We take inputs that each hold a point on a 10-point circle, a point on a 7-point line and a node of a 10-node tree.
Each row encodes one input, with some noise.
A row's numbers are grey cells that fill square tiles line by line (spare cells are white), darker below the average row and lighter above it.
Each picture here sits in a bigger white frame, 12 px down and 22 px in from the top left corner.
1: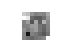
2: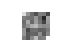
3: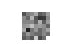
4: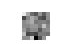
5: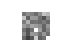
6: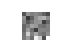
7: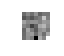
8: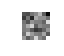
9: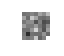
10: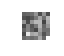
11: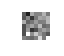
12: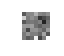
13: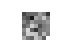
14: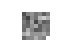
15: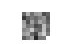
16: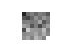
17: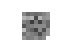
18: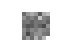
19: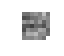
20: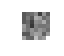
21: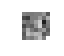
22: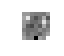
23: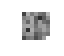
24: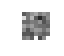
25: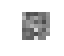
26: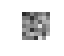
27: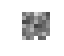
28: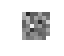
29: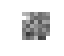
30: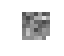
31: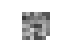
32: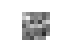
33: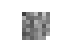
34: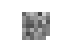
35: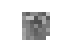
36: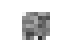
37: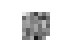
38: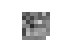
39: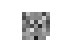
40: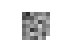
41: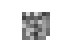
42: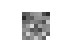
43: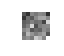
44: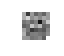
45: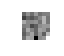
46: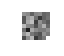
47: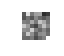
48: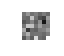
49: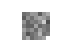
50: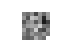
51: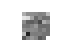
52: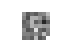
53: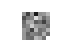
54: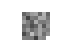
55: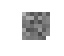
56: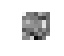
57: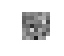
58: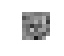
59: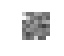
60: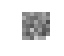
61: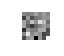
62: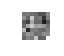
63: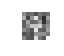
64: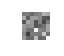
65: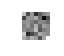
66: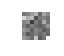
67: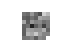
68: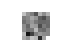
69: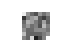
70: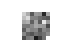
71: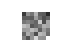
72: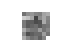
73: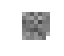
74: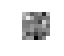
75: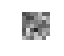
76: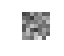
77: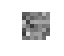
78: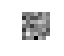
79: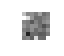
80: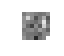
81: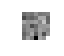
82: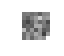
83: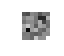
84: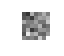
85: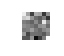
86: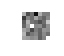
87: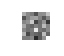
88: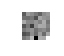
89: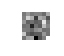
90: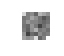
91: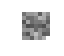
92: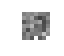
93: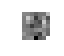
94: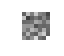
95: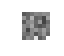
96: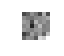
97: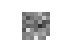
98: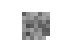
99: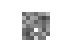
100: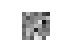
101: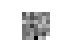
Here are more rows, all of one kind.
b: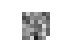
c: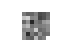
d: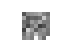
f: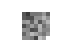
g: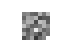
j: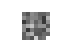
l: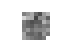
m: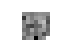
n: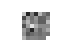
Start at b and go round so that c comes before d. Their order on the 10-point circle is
b, j, g, n, c, l, m, f, d.
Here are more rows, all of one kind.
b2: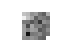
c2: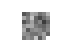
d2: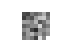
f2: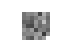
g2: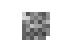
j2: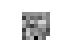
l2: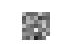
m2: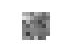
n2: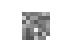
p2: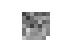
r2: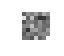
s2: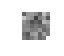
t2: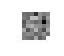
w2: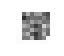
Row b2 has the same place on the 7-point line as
c2, p2 and t2.
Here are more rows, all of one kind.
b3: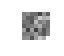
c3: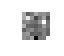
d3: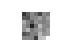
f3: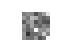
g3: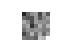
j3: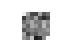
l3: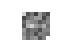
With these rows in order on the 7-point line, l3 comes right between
d3 and j3.
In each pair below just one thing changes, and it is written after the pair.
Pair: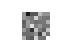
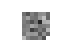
the place on the 10-point circle
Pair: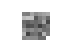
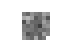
the place on the 7-point line
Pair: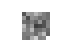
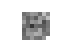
the place on the 10-point circle
